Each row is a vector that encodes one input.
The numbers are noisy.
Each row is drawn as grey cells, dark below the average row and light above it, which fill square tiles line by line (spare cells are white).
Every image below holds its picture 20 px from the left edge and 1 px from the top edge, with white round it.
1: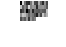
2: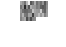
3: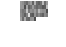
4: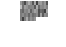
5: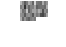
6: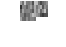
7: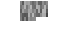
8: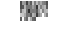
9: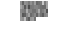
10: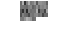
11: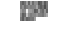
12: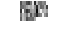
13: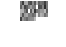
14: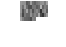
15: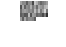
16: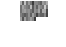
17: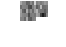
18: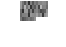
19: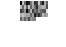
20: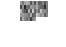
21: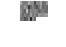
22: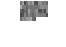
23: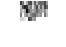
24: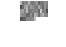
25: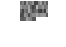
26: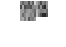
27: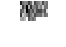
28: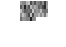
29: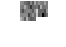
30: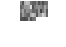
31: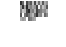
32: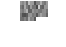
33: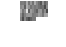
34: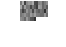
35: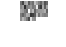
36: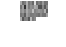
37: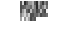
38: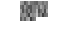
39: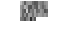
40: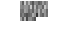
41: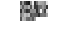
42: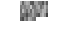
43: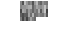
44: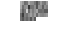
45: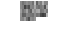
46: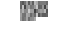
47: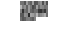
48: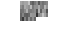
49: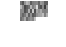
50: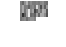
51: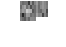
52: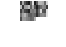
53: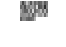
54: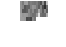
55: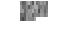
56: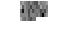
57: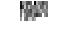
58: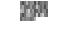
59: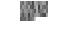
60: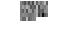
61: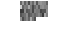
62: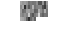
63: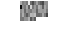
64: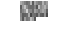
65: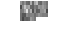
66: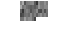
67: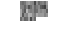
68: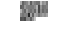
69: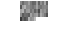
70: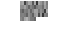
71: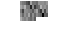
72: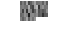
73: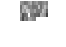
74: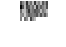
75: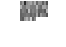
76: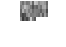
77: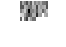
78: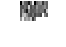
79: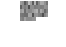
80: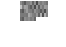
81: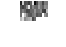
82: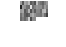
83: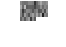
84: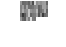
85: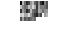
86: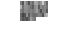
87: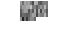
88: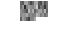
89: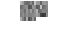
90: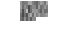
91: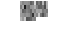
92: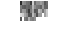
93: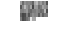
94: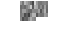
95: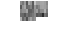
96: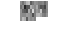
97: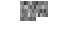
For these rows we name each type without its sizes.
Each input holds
a node of a tree, together with either a label, or four true/false values.
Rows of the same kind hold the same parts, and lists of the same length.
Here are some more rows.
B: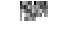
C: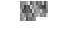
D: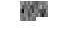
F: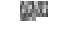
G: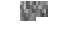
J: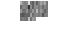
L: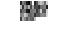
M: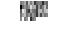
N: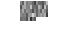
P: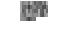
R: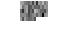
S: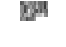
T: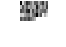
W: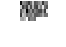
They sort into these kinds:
B, L, M, T, W
C, D, F, G, J, N, P, R, S

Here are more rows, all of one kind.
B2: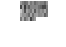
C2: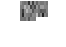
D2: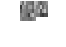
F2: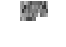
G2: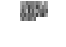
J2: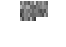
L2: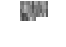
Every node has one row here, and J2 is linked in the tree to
C2.
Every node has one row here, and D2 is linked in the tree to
L2.
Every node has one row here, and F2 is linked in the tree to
B2.
